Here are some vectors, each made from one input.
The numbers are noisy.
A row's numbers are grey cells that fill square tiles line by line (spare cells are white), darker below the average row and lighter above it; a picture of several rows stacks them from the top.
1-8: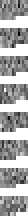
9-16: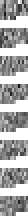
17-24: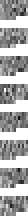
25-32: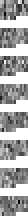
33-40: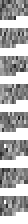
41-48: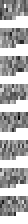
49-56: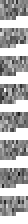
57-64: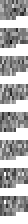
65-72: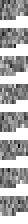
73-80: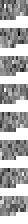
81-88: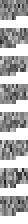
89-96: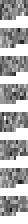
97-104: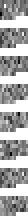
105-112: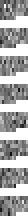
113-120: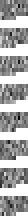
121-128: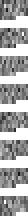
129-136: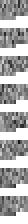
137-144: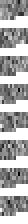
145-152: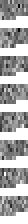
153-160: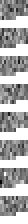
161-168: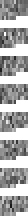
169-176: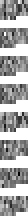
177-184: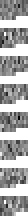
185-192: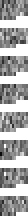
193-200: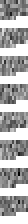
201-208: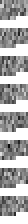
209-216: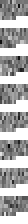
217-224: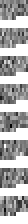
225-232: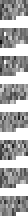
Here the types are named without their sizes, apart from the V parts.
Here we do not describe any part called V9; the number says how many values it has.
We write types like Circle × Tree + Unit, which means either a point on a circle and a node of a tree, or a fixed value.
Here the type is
Bool × Bool × Bool × V9 + List(Line).
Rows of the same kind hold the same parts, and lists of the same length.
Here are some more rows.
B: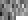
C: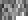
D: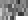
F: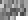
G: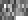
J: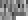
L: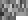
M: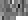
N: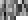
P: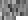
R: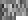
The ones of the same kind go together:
B, C, G, L, R
D, P
F
J, M
N

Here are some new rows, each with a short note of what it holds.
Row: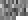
a list of one item
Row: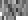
a list of three items
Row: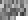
a list of one item
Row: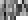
the empty list
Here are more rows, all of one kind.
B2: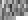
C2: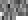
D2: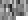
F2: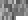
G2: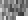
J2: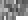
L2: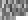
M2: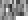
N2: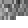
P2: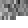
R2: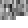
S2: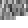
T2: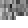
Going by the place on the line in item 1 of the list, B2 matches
L2 and S2.
